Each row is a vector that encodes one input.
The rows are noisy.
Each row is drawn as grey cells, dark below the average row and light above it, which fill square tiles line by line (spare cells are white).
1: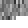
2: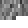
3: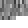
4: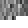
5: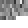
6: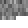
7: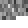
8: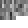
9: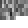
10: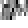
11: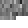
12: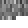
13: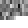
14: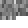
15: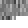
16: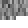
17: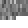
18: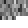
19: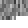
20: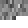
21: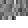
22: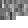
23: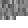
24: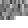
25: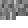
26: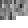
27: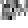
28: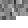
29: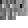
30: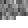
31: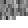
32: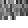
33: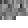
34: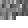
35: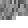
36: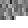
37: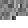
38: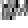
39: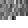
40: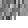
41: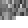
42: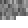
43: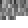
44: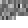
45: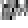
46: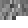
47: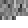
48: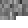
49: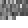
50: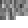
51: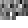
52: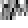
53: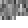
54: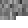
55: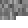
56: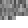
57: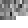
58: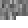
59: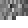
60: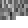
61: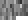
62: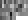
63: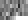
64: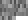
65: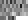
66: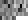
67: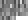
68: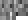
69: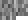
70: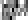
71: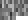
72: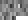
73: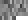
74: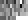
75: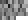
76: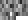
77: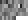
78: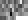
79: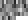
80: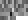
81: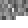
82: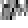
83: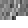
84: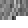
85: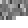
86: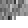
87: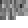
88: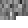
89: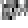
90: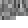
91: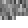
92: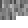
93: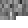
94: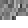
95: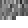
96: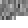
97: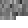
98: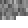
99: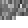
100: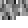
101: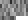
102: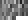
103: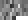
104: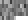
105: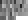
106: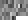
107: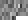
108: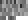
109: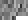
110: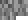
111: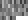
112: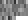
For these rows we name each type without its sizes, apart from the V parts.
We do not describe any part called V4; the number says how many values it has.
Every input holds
a list of items, each a true/false value and a value of V4.
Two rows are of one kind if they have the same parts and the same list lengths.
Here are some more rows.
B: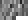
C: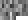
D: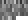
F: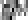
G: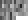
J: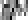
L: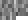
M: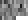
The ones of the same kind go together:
B, C, D, L, M
F, J
G

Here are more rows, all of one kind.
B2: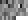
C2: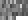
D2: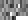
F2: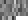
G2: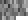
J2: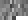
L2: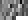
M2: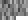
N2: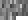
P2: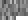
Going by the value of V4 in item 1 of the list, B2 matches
G2 and L2.
